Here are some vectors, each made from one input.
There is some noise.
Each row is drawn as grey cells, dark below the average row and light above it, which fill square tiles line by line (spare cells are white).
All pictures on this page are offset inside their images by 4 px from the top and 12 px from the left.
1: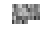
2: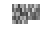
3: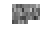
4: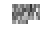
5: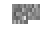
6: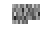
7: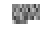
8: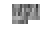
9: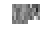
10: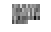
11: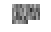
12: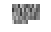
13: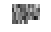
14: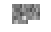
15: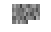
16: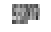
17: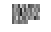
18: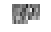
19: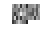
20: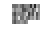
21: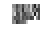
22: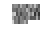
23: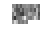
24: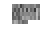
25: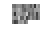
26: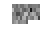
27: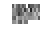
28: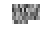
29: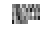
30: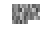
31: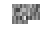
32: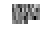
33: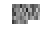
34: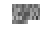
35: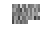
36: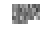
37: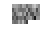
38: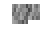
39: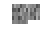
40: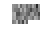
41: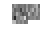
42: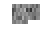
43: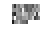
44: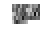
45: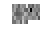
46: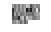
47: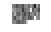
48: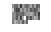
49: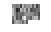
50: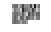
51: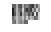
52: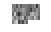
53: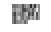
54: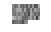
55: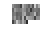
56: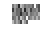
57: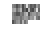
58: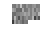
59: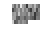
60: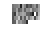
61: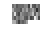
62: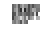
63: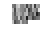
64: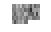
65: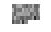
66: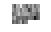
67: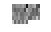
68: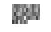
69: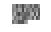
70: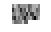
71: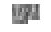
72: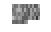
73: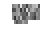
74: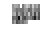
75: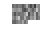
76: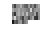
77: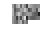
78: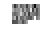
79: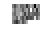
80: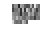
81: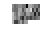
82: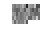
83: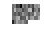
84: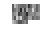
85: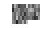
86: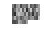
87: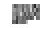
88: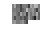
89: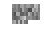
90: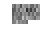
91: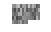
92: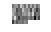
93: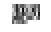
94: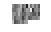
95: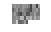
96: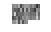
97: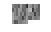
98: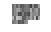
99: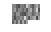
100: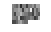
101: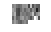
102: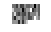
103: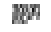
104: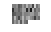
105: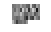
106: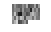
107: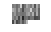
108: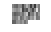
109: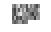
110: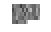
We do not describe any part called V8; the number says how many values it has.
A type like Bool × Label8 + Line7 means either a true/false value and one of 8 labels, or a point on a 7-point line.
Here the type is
(Bool × Circle5 + Unit) × V8.
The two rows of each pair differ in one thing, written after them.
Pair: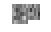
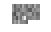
the place on the 5-point circle
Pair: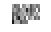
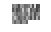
the value of V8
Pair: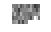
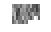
the place on the 5-point circle
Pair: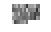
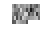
the value of V8
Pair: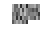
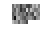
the place on the 5-point circle
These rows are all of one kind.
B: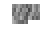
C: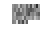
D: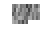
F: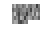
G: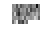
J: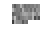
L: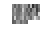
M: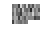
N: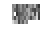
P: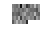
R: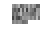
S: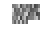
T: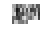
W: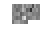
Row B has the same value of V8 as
C, D, F and G.
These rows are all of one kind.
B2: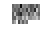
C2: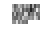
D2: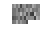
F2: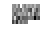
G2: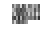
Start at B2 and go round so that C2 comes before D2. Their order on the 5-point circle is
B2, C2, D2, G2, F2.
